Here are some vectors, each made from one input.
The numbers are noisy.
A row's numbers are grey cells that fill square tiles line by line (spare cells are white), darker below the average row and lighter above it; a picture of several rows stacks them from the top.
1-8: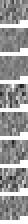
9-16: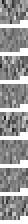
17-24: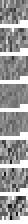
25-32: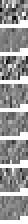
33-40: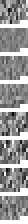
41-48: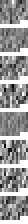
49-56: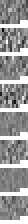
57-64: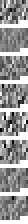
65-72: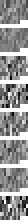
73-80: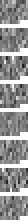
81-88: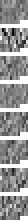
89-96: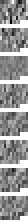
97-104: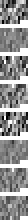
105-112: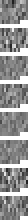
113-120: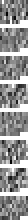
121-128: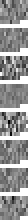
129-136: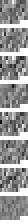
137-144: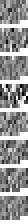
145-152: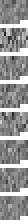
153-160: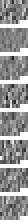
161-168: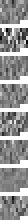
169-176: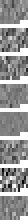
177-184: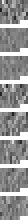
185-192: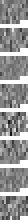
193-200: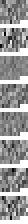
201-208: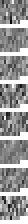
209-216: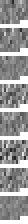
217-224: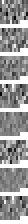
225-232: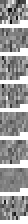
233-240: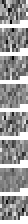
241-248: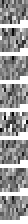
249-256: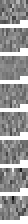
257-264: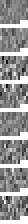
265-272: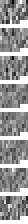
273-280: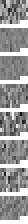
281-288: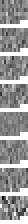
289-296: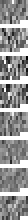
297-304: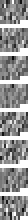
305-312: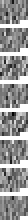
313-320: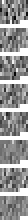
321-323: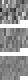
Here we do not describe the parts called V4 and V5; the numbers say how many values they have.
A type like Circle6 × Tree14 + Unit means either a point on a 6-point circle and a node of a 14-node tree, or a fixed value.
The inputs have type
Line8 × (Line15 + V5) + V4.
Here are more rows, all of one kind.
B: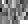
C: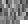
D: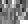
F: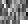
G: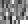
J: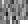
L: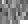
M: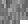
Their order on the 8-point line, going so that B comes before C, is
D, M, F, G, J, B, C, L.
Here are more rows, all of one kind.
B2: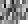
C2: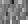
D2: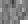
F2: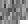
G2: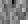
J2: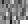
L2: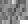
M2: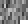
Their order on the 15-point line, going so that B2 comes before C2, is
B2, L2, F2, C2, D2, M2, G2, J2.
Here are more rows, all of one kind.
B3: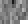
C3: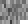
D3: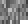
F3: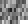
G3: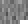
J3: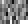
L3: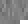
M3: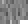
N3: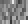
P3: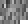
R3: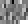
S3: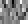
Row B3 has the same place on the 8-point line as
M3 and P3.
